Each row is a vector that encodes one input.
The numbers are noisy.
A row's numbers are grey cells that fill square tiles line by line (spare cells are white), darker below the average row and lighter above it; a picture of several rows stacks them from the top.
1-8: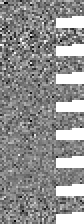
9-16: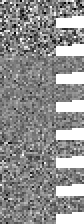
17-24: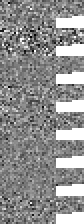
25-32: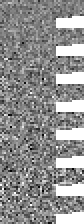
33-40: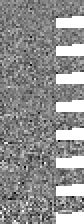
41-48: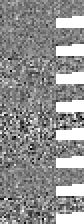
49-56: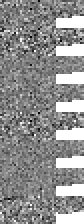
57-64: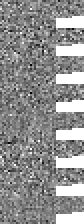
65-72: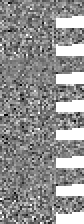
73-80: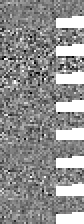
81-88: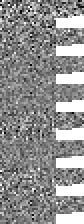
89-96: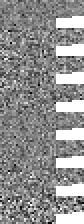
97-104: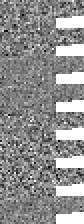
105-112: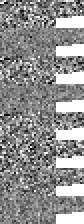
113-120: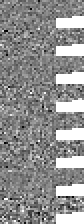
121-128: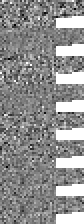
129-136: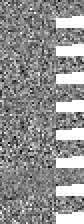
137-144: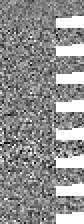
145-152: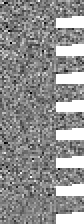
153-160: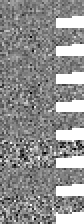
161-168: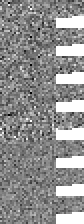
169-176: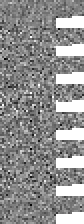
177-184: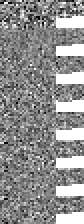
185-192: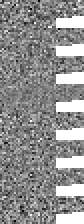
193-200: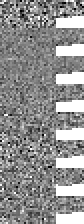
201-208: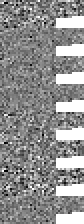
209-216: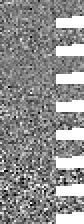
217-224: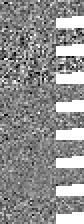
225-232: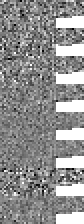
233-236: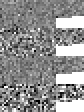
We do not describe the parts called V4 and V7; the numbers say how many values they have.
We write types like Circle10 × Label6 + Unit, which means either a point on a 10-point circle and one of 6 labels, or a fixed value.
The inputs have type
Bool × (Line12 + (Tree11 + Unit) × V4 × V7).
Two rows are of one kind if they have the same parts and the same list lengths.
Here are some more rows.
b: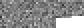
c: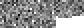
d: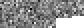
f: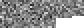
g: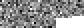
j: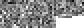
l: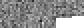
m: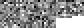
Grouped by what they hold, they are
b, d
c, g, j, m
f, l

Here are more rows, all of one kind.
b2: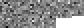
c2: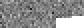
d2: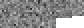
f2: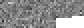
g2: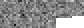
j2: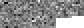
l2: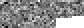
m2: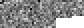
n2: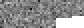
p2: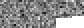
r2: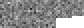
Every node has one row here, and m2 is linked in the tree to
d2 and n2.
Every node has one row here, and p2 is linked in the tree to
b2 and f2.
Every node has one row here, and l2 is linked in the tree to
c2.
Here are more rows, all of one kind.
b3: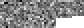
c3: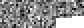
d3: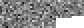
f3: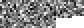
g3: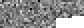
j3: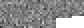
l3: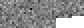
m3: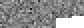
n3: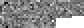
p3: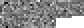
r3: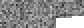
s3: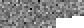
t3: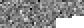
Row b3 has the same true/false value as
d3, f3, n3 and p3.
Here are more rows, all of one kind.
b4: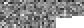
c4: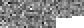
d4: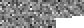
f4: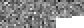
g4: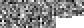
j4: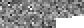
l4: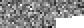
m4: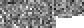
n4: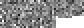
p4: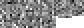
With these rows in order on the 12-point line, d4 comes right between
f4 and n4.
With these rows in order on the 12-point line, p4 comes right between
c4 and m4.
